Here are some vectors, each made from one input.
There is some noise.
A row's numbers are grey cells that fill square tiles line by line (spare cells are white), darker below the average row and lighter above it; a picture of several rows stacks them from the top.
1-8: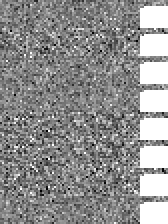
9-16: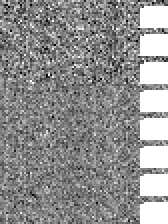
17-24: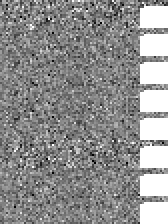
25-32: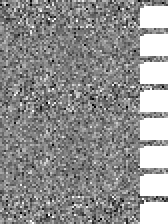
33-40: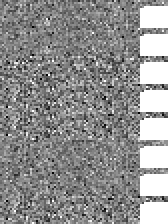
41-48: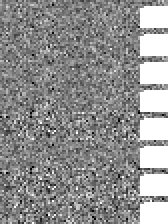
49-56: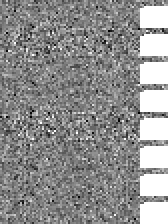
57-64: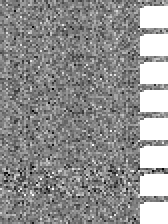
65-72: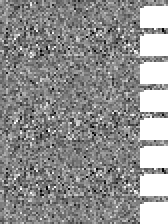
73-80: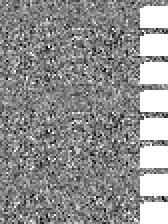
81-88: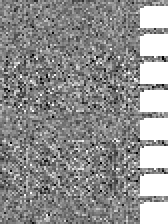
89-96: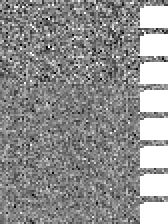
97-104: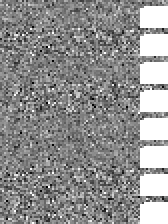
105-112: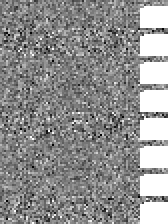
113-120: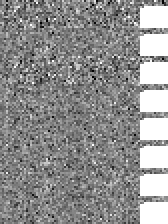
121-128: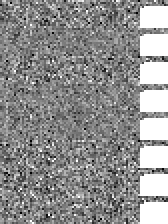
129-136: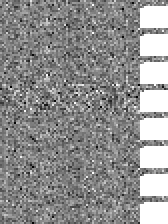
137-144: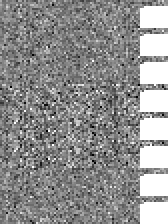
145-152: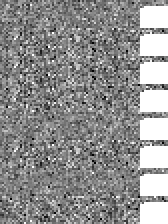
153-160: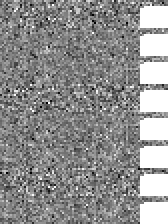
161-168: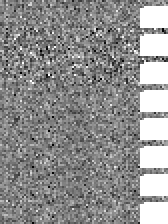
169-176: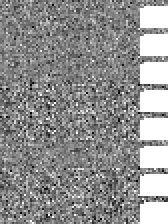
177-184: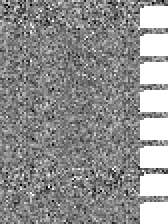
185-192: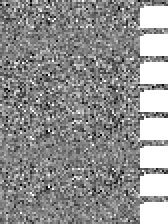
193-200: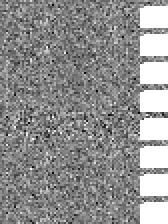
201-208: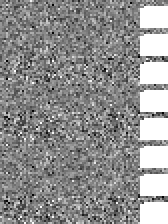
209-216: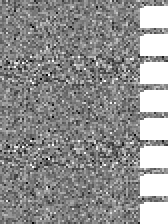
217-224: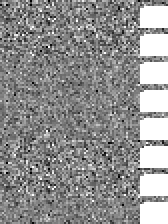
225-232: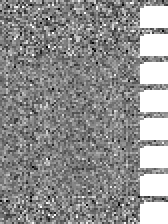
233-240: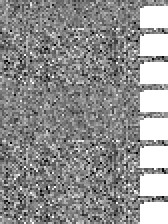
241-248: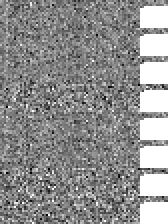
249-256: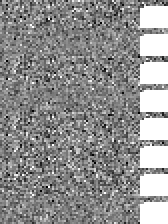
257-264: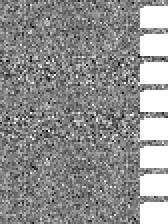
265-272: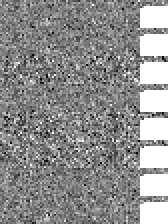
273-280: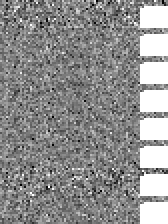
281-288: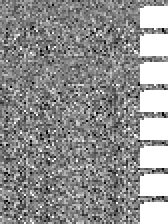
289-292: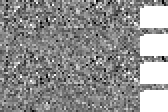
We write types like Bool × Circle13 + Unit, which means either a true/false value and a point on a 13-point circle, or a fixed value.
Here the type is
Circle9 × Line10 + Label8.
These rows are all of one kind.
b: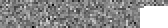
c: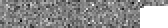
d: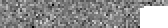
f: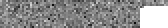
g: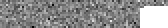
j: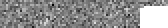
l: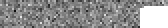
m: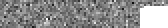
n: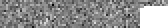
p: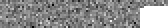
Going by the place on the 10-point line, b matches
j, m and n.
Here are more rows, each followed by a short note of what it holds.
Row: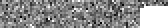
one of 8 labels
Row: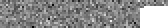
a point on a 9-point circle and a point on a 10-point line
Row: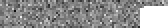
a point on a 9-point circle and a point on a 10-point line
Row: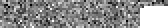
one of 8 labels
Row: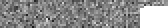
a point on a 9-point circle and a point on a 10-point line
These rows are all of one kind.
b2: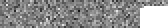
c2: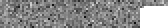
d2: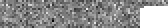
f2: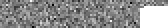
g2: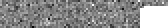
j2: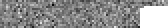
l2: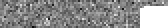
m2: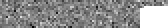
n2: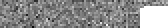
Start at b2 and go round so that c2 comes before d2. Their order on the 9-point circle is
b2, m2, f2, c2, g2, l2, n2, j2, d2.
